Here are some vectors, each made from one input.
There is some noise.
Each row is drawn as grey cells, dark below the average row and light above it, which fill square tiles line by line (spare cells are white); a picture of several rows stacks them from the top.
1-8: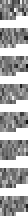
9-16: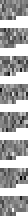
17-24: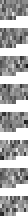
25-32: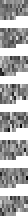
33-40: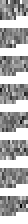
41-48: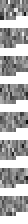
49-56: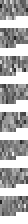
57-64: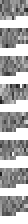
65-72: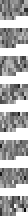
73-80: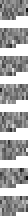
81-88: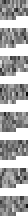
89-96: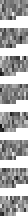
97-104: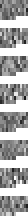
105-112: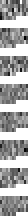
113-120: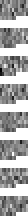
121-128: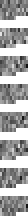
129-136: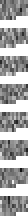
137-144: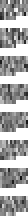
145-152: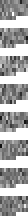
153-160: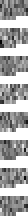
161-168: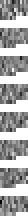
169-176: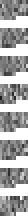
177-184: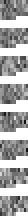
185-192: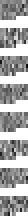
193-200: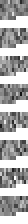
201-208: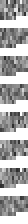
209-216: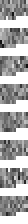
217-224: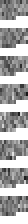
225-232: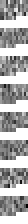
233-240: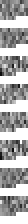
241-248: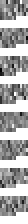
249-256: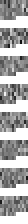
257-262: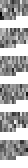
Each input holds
either a point on a 9-point circle and a true/false value, or a list of up to three points on an 8-point line.
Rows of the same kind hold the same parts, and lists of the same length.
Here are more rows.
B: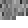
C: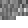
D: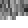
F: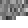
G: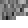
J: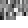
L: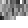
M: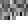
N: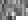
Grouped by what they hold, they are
B, C, F, G
D
J, L
M
N

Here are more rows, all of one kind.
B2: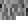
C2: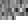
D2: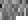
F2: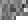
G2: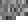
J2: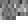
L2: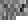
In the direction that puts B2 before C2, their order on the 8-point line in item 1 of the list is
L2, F2, G2, J2, D2, B2, C2.
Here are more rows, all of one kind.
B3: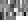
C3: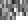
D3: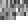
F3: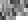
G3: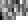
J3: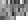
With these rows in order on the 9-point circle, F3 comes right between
C3 and G3.
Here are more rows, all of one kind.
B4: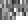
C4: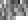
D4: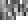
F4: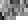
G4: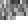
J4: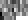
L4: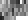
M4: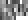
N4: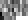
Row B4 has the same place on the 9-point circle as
C4 and G4.
